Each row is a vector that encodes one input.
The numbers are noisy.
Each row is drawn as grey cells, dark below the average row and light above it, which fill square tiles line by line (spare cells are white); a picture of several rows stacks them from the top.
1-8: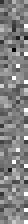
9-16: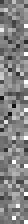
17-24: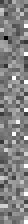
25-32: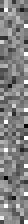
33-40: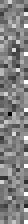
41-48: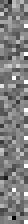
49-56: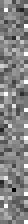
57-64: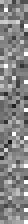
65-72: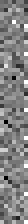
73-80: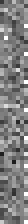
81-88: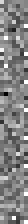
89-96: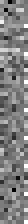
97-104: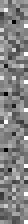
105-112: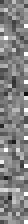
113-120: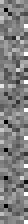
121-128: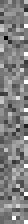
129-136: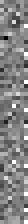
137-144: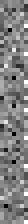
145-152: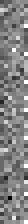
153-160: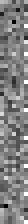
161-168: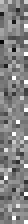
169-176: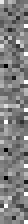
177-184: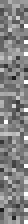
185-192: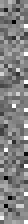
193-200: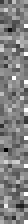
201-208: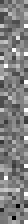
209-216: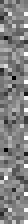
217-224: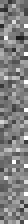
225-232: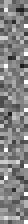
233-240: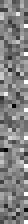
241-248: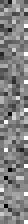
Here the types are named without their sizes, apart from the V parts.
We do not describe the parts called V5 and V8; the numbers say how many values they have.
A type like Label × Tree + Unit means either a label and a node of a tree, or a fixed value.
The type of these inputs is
(Line × Line + V5) × V8 + Tree × Tree.
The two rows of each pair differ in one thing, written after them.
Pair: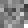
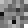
the value of V8
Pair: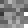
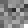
the value of V8
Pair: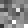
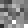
the place on one of the two lines
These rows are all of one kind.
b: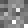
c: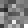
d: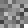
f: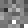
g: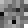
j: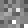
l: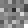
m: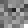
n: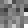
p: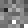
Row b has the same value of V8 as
f, j and p.
